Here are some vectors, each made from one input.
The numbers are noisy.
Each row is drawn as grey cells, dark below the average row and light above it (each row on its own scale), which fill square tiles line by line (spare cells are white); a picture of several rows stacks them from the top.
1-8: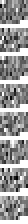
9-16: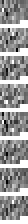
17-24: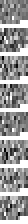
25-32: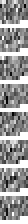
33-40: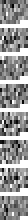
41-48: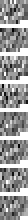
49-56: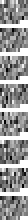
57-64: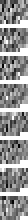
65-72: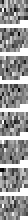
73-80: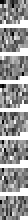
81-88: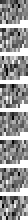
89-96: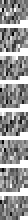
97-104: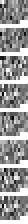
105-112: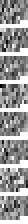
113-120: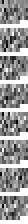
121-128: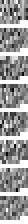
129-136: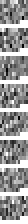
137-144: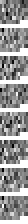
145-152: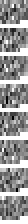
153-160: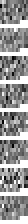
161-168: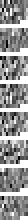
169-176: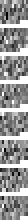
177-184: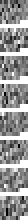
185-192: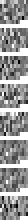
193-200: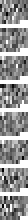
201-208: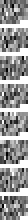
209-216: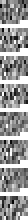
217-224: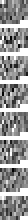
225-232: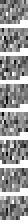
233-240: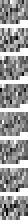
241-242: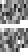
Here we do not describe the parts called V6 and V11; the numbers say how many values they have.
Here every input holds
either one of 12 labels, or three true/false values, a value of V6 and a value of V11.
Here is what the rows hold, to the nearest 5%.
About 35% of them hold one of 12 labels. The rest hold three true/false values, a value of V6 and a value of V11.
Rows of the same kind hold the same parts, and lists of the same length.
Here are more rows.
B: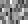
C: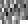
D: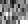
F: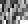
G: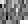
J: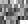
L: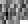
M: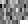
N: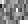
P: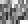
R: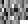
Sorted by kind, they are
B, C, G, J, L, M, N, P, R
D, F

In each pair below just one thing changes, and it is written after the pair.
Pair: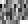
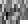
one of the three true/false values
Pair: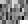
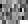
one of the three true/false values
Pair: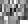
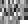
the value of V11
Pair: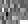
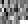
one of the three true/false values
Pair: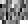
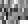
one of the three true/false values
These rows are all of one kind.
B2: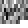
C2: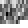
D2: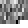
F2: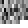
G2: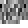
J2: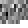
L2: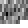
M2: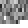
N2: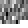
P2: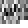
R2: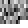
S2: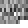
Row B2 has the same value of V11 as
D2, M2, N2 and P2.
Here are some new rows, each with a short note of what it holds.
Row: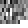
one of 12 labels
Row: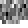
three true/false values, a value of V6 and a value of V11
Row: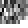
one of 12 labels
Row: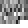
three true/false values, a value of V6 and a value of V11
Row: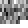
three true/false values, a value of V6 and a value of V11
